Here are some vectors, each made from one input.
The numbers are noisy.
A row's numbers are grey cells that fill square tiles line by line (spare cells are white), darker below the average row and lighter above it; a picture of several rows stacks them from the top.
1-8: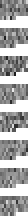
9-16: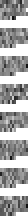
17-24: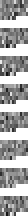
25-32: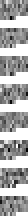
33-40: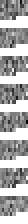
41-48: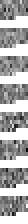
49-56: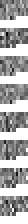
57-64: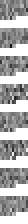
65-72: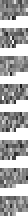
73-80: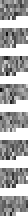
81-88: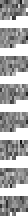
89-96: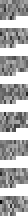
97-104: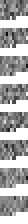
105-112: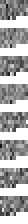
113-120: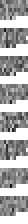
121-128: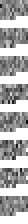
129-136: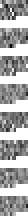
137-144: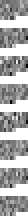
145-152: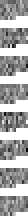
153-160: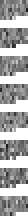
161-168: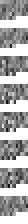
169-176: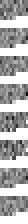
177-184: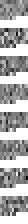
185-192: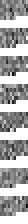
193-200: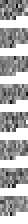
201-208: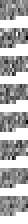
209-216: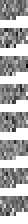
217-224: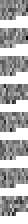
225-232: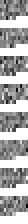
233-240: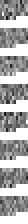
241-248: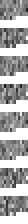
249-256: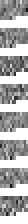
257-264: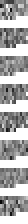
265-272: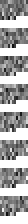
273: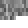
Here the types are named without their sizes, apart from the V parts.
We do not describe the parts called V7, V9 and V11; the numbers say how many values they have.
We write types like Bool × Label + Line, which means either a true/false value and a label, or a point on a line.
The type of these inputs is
Label × (Label × Label + Unit) × (V7 × V9 + V11).
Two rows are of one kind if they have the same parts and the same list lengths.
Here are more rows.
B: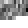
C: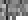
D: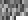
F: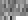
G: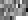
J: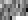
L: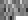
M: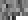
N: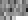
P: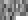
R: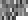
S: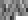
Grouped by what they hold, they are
B, L, P, S
C, D, R
F, G, J, N
M

